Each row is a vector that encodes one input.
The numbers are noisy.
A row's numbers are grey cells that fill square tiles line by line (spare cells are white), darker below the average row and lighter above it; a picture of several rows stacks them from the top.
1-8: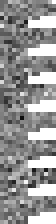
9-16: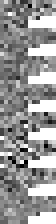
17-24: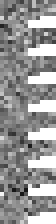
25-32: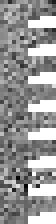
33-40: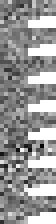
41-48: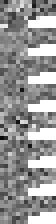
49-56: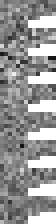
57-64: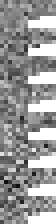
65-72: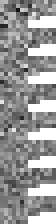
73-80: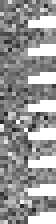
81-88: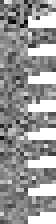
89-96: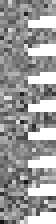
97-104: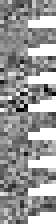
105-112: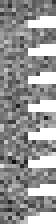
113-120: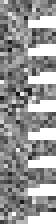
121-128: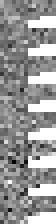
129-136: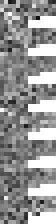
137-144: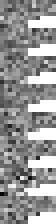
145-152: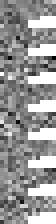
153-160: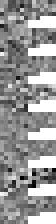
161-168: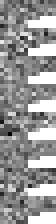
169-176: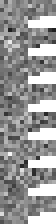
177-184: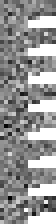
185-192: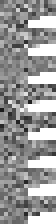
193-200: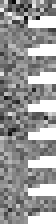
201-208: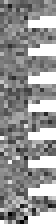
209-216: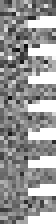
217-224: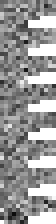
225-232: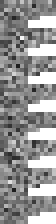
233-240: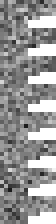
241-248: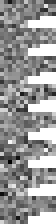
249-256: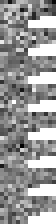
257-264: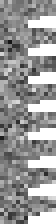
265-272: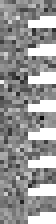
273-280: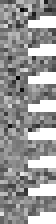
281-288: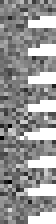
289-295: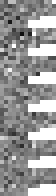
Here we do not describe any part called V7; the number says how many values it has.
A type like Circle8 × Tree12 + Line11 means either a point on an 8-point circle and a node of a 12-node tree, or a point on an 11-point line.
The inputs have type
Label4 × V7 + Label12.
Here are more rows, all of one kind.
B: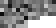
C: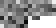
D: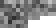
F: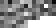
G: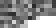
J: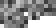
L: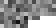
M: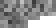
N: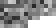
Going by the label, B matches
G, L and N.
